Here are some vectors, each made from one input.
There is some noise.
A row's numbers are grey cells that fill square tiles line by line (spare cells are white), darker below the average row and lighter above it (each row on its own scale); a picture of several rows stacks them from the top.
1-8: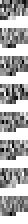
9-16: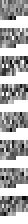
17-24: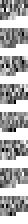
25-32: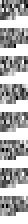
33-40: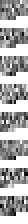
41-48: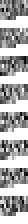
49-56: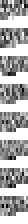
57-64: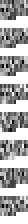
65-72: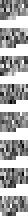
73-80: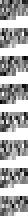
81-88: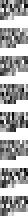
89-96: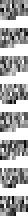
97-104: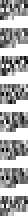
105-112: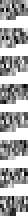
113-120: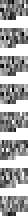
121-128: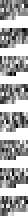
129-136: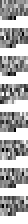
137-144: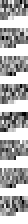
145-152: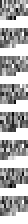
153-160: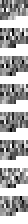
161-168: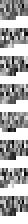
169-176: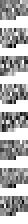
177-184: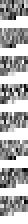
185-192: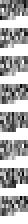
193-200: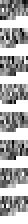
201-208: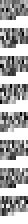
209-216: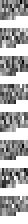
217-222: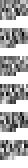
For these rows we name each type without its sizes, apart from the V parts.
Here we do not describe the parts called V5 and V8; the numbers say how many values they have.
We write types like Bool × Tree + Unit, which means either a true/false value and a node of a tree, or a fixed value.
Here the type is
Bool × Line + (Label × V8 + Unit) × V5.
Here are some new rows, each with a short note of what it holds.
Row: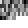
a point on a line and a true/false value
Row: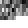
a point on a line and a true/false value
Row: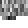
a value of V5
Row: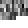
a label, a value of V5 and a value of V8
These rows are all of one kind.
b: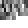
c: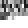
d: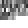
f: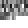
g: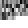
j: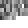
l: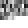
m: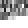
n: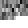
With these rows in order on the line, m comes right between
d and g.
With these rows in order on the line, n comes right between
j and l.
